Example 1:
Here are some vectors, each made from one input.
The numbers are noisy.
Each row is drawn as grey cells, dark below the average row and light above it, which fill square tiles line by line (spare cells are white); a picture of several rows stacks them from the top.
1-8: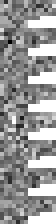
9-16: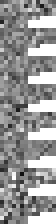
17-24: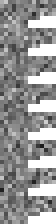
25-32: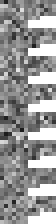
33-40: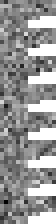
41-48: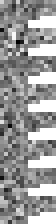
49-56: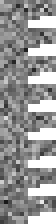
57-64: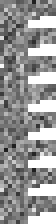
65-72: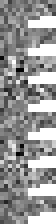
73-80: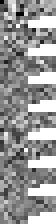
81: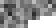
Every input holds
a list of up to two points on a 6-point line.
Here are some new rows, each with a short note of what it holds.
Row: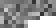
a list of one item
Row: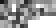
the empty list
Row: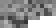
a list of two items
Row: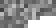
a list of one item
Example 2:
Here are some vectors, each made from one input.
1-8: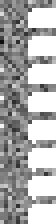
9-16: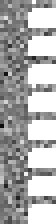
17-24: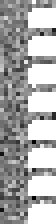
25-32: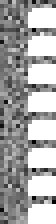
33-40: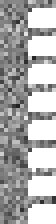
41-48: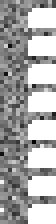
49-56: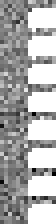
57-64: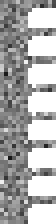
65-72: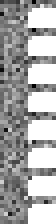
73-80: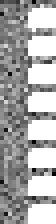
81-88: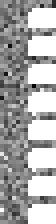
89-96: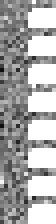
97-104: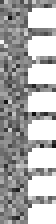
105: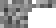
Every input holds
one of 9 labels, together with either a fixed value, or a node of an 11-node tree.
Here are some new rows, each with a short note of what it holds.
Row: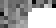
one of 9 labels
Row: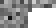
one of 9 labels and a node of an 11-node tree
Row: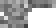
one of 9 labels and a node of an 11-node tree
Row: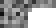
one of 9 labels
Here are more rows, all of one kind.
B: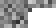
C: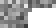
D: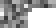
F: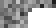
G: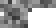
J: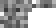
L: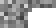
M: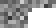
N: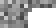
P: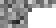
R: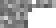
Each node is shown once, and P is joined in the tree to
C.
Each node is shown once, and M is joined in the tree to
F and N.
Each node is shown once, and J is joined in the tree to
D and G.
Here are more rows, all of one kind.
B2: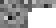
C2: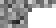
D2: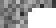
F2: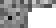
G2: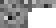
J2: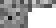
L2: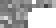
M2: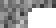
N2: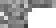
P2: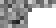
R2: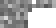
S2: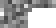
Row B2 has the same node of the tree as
G2, M2, N2 and S2.
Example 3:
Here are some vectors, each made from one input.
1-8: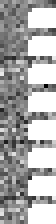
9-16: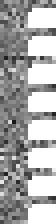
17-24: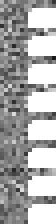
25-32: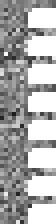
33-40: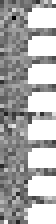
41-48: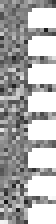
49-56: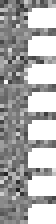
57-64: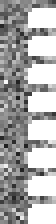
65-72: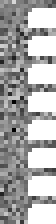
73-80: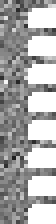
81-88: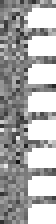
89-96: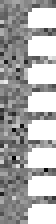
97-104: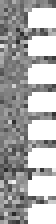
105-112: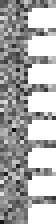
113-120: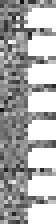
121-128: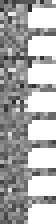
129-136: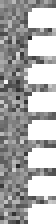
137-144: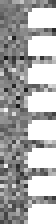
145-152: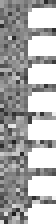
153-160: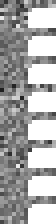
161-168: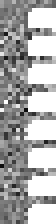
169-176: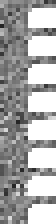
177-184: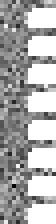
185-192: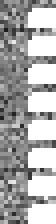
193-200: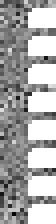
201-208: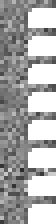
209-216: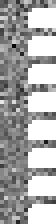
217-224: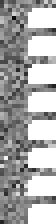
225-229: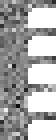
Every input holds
either a point on a 17-point circle, or a point on a 17-point line.
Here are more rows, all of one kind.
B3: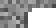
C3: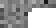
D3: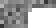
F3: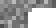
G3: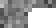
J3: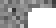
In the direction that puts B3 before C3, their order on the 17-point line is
F3, B3, J3, D3, C3, G3.
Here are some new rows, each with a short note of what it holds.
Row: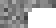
a point on a 17-point line
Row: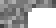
a point on a 17-point line
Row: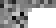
a point on a 17-point circle
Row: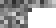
a point on a 17-point circle
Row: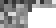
a point on a 17-point circle
